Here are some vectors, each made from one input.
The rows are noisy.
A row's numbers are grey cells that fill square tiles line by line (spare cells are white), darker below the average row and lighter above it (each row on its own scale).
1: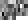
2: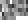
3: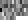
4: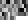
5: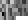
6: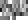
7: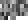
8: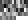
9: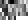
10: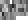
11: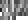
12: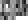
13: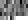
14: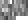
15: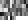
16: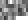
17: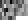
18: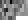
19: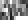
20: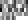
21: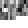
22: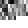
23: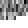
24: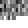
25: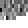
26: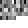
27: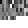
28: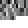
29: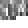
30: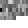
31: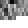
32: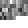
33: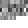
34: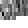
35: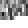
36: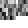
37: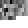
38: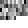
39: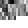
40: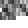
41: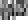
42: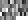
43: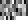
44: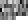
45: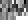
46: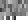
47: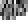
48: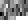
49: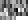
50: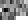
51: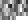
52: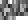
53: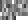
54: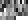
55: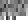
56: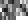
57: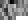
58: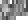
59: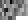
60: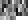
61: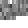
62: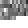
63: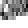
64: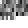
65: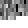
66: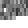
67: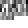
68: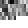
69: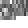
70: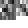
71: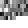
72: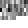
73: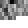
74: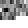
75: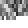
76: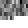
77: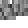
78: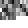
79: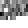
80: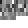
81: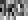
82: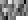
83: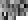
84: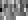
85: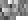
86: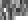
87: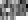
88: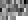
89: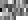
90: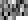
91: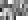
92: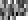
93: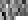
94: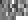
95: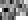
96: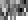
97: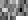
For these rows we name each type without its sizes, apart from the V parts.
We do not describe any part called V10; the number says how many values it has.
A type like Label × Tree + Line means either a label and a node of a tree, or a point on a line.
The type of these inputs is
Bool × Bool × Bool × Bool × V10 + Circle.
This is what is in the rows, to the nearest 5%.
About 20% of them hold a point on a circle. The rest hold four true/false values and a value of V10.
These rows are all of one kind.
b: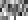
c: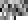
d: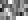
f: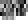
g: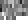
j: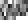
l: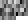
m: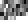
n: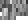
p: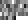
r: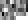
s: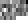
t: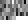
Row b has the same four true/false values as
c, g, n and p.
